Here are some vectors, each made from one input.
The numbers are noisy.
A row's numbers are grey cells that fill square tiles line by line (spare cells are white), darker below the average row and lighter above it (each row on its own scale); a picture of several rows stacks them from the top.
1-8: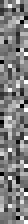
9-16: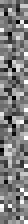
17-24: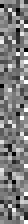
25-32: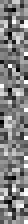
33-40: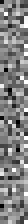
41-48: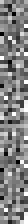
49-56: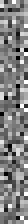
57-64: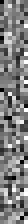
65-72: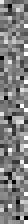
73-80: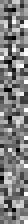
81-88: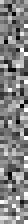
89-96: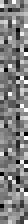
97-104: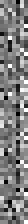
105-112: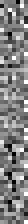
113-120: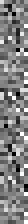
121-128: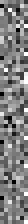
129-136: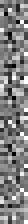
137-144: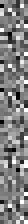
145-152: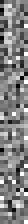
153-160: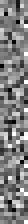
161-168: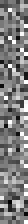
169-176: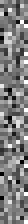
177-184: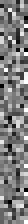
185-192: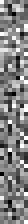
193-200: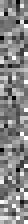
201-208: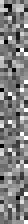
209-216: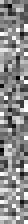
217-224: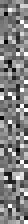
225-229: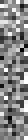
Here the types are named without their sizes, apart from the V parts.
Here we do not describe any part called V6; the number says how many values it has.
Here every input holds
either three true/false values, or a list of items, each a point on a line and a value of V6.
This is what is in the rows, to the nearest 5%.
About 30% of them hold three true/false values. The rest are lists of items, each a point on a line and a value of V6.
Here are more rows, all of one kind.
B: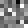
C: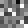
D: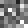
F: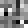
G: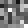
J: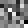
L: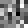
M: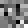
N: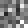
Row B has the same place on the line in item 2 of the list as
F and G.
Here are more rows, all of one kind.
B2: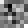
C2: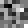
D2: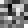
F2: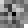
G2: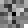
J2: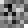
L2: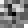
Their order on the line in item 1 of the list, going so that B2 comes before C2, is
G2, F2, J2, B2, D2, L2, C2.
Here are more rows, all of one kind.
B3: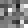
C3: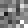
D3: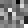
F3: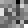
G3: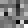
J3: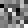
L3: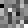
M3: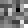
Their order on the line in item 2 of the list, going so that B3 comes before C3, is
F3, G3, D3, B3, L3, C3, J3, M3.
